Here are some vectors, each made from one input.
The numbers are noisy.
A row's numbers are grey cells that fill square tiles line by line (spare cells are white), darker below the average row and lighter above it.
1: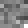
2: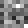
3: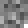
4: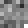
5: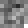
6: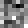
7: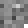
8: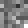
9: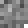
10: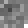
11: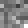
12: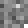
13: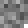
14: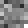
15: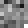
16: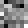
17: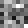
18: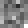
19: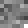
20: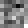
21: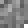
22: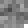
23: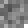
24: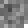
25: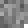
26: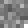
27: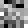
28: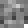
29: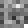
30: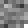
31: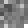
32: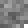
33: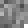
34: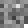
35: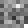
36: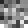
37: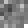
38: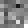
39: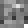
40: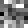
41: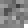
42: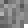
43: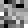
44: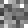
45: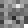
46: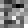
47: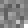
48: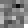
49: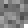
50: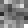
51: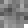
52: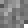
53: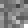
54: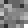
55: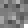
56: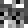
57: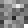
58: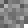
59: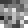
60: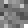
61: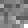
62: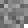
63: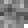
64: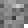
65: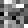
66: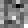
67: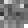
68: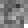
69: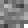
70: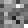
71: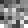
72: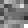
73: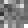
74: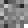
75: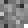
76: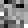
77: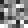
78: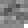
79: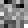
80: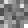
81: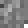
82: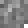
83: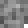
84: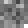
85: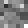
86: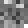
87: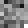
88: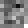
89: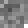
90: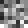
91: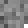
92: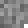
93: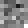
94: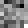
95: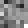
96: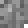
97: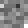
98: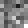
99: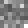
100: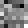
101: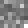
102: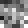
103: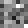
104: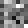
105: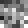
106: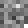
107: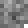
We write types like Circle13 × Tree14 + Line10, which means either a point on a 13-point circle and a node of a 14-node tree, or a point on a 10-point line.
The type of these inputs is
Bool × Label8 + Unit.
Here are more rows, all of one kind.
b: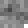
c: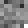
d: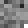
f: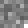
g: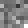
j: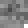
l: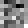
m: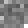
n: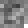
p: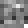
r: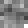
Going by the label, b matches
j, l and r.
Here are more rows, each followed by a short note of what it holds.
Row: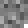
one of 8 labels and a true/false value
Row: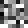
a fixed value
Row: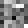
one of 8 labels and a true/false value
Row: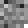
one of 8 labels and a true/false value
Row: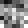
a fixed value
